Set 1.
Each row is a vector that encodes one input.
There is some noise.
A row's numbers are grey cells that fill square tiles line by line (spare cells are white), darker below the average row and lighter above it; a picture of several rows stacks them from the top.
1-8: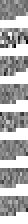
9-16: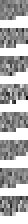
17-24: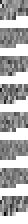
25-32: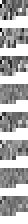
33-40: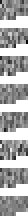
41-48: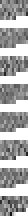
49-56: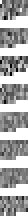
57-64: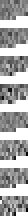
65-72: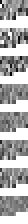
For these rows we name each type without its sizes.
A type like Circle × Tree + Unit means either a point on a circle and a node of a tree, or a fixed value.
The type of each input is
Bool × Bool × Bool.
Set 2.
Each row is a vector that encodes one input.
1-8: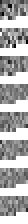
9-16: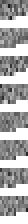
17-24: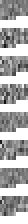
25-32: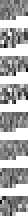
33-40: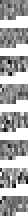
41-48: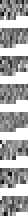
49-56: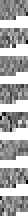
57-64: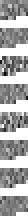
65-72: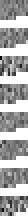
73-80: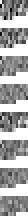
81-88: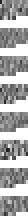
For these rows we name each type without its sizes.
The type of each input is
Bool × Bool × Bool.
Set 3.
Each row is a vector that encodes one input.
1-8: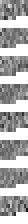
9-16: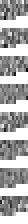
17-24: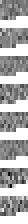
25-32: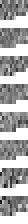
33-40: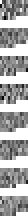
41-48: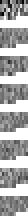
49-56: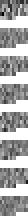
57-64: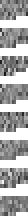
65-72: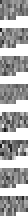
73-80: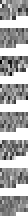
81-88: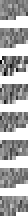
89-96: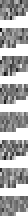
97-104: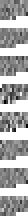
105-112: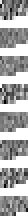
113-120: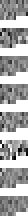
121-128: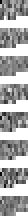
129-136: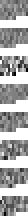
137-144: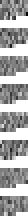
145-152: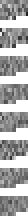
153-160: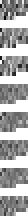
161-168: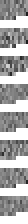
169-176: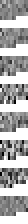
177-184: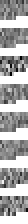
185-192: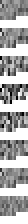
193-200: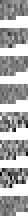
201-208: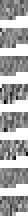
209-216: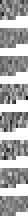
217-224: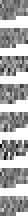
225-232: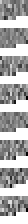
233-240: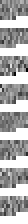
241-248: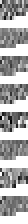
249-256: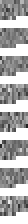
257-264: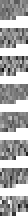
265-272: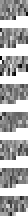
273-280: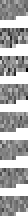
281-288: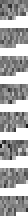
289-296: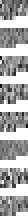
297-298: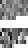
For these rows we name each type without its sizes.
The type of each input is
Bool × Bool × Bool.
